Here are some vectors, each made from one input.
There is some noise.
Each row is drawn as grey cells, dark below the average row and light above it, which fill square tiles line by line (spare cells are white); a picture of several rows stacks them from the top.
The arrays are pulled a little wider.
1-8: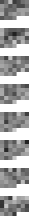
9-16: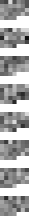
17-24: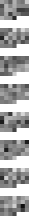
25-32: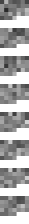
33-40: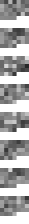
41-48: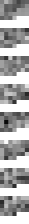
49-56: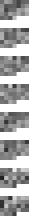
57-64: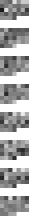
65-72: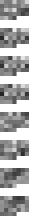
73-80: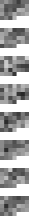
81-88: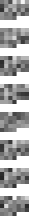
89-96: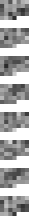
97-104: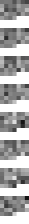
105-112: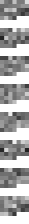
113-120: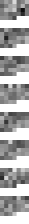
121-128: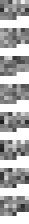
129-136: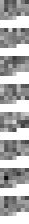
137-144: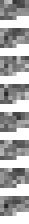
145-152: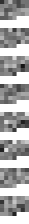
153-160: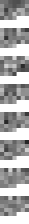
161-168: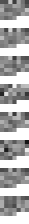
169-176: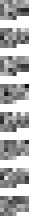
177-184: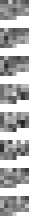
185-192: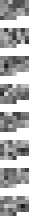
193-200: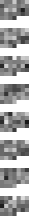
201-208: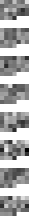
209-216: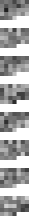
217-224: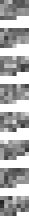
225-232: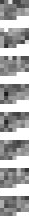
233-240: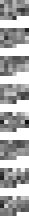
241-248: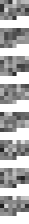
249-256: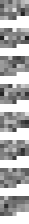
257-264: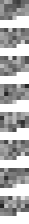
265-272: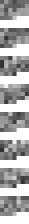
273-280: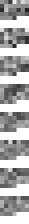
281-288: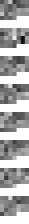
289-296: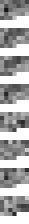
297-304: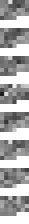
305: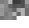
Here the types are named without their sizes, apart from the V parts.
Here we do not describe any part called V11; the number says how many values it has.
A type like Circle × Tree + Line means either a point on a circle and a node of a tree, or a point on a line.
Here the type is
Bool × (Tree + V11) + List(Line).
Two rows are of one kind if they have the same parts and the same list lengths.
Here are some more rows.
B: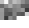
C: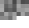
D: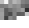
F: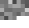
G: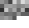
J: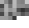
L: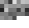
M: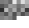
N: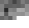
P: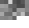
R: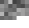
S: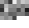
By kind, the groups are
B, D
C, N
F, P, R
G, L, M, S
J

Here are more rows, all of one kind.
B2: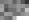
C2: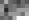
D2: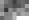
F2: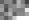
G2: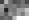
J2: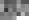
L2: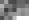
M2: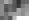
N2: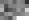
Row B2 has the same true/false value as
F2, J2 and N2.
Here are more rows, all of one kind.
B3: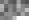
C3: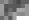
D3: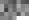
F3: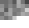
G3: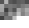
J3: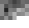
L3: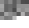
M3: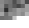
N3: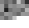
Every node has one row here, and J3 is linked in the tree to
D3 and N3.
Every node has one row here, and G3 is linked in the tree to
B3.
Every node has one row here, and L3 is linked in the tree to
C3.
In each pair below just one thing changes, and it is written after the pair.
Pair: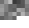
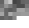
the value of V11
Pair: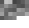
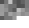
the value of V11
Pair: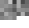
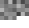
the value of V11
